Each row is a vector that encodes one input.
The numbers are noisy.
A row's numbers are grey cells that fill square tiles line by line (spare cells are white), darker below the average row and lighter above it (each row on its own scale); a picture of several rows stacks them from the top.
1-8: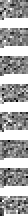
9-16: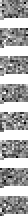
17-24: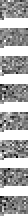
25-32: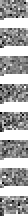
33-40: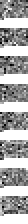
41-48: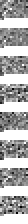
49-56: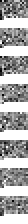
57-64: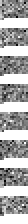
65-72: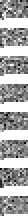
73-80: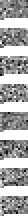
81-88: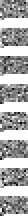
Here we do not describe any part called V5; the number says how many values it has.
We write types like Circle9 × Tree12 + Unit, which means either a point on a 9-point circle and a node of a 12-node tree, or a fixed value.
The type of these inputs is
Bool × (Line6 + V5).
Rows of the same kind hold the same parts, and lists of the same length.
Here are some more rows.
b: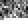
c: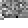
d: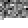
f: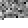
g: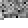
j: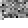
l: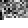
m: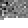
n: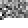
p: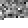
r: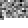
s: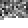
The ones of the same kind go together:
b, d, l, m, s
c, f, g, j, n, p, r

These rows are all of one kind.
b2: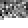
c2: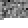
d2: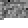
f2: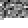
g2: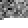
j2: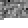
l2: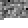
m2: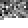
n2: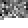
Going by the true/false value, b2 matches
m2 and n2.
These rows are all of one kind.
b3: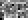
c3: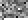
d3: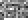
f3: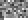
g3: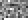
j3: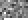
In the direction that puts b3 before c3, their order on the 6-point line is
b3, d3, g3, j3, c3, f3.
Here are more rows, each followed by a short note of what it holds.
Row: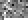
a point on a 6-point line and a true/false value
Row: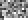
a point on a 6-point line and a true/false value
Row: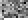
a point on a 6-point line and a true/false value
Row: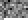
a true/false value and a value of V5
